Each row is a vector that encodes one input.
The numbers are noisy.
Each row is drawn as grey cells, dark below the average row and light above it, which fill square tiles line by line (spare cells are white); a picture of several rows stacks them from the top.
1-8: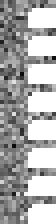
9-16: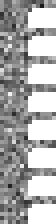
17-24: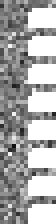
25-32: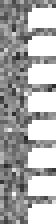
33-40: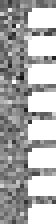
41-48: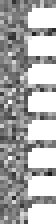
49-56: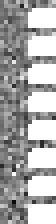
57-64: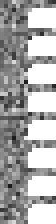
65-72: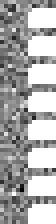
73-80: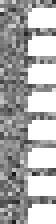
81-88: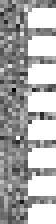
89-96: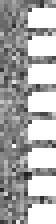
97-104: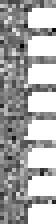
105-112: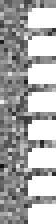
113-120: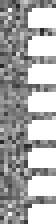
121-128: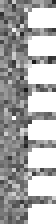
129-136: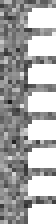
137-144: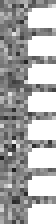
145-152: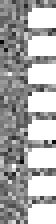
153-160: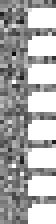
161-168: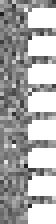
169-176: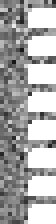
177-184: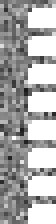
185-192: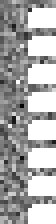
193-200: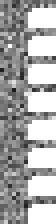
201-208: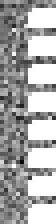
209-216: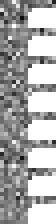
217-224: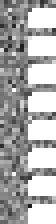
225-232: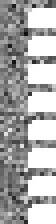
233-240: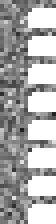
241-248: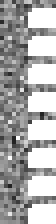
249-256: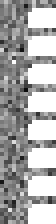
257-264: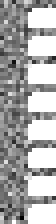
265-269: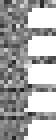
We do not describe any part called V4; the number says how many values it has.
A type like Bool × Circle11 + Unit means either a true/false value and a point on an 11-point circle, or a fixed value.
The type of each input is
(Bool × Bool × Bool + Unit) × V4 + Line8.
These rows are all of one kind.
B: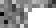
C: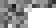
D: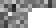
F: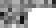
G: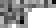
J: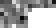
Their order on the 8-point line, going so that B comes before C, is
G, F, J, B, C, D.
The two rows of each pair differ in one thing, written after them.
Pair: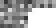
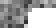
the value of V4
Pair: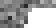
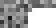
one of the three true/false values
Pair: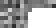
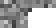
the value of V4
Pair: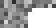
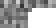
one of the three true/false values
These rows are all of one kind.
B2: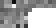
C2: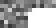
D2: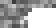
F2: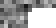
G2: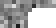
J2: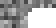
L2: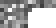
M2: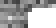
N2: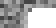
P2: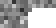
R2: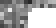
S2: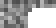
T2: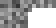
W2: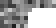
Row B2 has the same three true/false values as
F2, L2 and M2.
